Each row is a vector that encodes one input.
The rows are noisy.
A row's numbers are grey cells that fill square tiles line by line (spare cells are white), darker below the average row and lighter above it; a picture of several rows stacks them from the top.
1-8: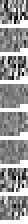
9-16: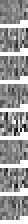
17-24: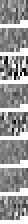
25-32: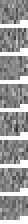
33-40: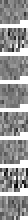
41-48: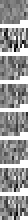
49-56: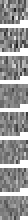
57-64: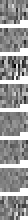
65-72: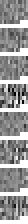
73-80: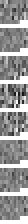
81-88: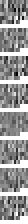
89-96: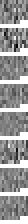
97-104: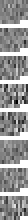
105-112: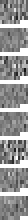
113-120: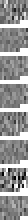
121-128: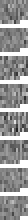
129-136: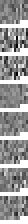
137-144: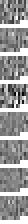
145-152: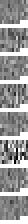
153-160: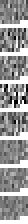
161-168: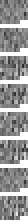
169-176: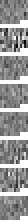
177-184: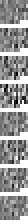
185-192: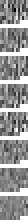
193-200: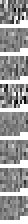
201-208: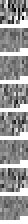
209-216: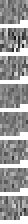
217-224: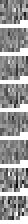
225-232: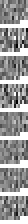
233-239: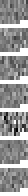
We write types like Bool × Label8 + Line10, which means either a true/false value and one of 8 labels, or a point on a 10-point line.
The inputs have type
(Circle9 + Unit) × Line5.
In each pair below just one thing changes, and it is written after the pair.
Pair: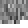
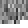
the place on the 9-point circle
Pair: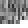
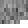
the place on the 5-point line
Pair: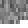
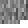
the place on the 9-point circle
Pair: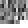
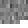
the place on the 9-point circle
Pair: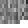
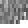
the place on the 9-point circle
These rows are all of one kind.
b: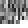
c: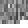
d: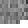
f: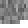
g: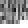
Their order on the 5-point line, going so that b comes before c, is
g, b, f, d, c.
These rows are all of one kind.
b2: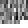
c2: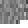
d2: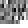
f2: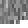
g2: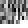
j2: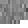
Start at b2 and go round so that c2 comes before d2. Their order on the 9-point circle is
b2, c2, f2, g2, j2, d2.
